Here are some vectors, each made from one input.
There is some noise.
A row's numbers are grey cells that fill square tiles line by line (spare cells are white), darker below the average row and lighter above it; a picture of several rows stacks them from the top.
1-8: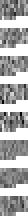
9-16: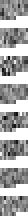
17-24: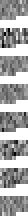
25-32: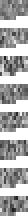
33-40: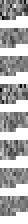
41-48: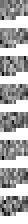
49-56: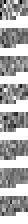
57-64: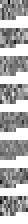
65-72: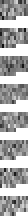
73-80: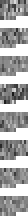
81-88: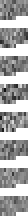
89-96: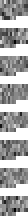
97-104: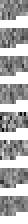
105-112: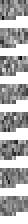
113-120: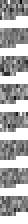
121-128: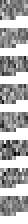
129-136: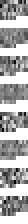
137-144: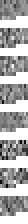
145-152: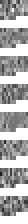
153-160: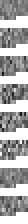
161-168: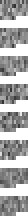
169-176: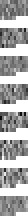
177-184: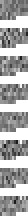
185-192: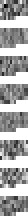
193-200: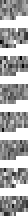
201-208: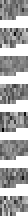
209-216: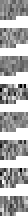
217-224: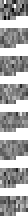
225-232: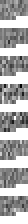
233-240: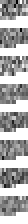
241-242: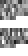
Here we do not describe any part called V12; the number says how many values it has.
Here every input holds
either a point on a 6-point line, or a true/false value and a value of V12.
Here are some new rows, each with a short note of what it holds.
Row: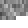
a true/false value and a value of V12
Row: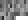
a point on a 6-point line
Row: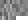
a true/false value and a value of V12
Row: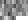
a true/false value and a value of V12
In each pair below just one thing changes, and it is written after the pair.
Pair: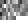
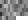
the value of V12
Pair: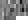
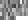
the value of V12
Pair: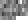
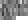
the value of V12
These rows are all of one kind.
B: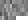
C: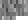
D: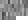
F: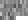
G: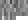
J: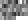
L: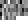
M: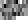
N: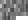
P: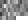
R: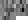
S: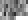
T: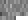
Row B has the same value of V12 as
G and J.
